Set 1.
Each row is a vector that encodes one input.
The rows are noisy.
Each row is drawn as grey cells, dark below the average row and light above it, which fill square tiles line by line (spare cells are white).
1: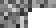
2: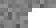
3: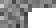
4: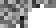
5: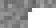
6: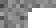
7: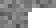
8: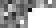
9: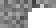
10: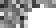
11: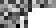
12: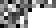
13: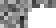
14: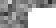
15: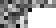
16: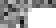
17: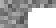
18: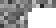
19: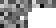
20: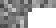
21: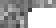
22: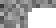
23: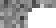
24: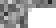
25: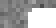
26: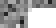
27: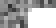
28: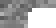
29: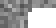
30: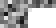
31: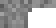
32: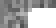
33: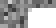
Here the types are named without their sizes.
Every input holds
a node of a tree.
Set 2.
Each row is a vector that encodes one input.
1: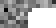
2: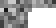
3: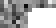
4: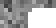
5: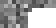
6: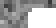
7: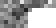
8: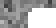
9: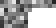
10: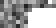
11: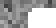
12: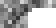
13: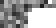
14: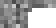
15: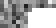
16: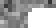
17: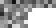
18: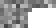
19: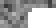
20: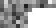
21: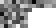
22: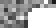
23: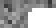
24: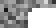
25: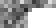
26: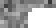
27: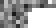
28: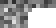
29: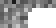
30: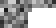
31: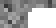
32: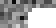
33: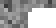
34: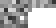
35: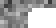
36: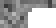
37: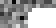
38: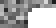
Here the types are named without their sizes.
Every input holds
a node of a tree.
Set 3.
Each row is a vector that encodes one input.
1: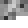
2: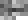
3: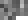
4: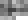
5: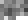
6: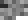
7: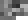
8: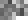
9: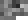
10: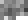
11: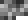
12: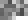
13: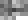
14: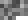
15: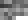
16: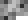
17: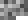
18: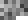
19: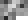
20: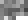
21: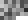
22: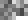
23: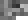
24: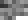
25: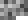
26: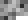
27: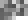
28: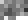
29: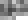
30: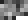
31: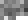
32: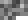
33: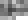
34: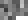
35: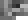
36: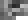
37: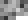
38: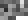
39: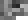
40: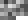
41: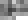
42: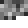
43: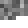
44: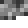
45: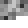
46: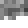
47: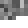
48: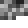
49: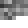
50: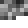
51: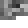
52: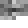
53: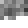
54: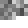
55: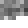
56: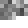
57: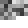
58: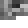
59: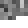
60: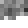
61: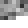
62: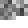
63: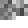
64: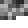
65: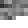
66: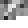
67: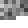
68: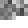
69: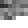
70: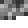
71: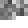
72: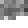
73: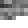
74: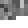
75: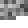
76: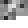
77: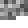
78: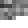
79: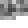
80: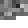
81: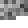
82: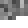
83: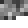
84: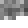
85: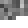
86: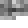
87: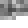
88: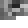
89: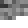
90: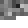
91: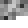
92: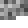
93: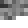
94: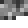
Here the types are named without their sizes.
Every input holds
a node of a tree.
